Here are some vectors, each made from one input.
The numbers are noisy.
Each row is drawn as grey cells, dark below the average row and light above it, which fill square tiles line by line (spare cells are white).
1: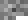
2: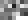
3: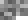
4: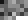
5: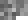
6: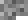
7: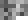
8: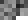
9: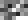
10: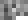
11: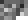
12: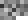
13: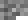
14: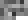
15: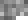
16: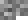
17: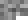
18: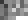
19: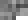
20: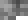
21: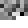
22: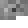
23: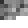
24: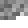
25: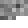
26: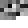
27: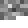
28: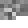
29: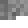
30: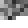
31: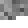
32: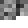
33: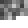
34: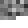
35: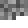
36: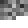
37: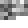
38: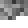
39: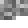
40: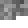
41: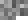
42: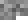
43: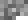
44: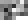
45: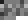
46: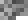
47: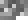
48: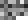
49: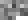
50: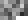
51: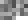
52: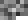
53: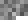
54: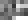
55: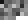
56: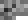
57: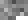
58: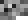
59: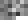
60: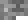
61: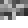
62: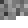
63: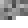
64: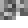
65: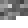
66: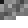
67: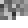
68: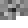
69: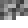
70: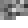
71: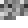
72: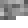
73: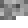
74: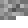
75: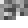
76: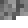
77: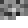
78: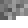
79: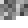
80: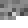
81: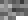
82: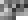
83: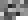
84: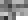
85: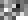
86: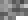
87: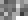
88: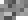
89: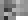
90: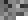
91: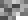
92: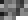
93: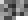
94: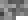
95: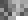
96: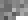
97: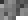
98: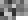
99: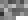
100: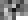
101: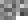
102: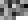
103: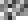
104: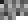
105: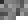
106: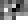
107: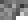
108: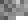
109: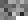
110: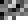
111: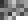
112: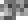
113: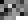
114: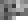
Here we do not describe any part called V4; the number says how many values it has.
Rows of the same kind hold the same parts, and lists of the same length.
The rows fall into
2 kinds.
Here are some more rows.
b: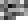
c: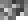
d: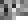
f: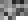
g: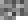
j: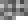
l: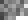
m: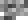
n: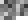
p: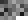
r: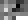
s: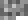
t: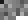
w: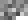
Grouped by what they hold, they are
b, d, n, p, s
c, f, g, j, l, m, r, t, w

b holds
a true/false value and a value of V4.
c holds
a node of an 8-node tree and a true/false value.
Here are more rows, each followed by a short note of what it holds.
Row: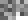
a true/false value and a value of V4
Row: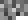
a node of an 8-node tree and a true/false value
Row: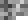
a true/false value and a value of V4
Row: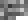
a true/false value and a value of V4
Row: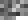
a true/false value and a value of V4
